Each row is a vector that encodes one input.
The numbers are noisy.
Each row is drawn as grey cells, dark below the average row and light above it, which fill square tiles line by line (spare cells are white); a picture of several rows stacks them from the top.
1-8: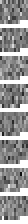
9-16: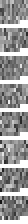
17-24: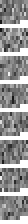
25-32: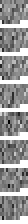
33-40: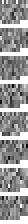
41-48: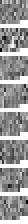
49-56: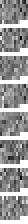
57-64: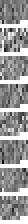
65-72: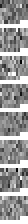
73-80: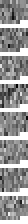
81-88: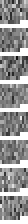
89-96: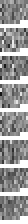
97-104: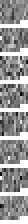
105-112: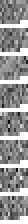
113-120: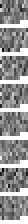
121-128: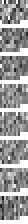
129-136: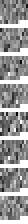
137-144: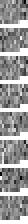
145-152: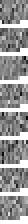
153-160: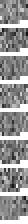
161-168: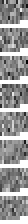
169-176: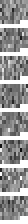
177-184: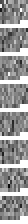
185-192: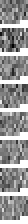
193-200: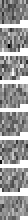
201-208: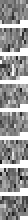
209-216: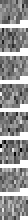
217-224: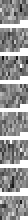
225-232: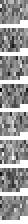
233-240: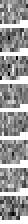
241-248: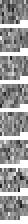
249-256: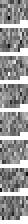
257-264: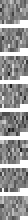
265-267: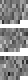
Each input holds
a node of a 12-node tree, together with either a point on a 13-point line, or a node of a 12-node tree.
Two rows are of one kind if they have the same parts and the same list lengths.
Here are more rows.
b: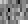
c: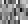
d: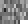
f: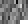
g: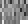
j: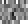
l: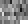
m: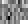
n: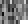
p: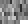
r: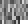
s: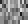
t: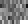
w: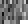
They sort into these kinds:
b, c, d, j, m, n, w
f, g, l, p, r, s, t

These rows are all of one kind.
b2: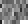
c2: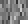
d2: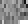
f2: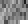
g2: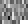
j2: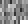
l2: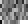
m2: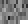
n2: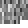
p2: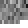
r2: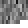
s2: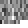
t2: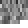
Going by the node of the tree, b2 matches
n2 and s2.
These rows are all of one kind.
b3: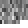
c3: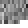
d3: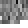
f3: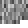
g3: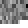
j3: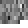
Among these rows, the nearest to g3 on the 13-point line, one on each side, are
d3 and f3.
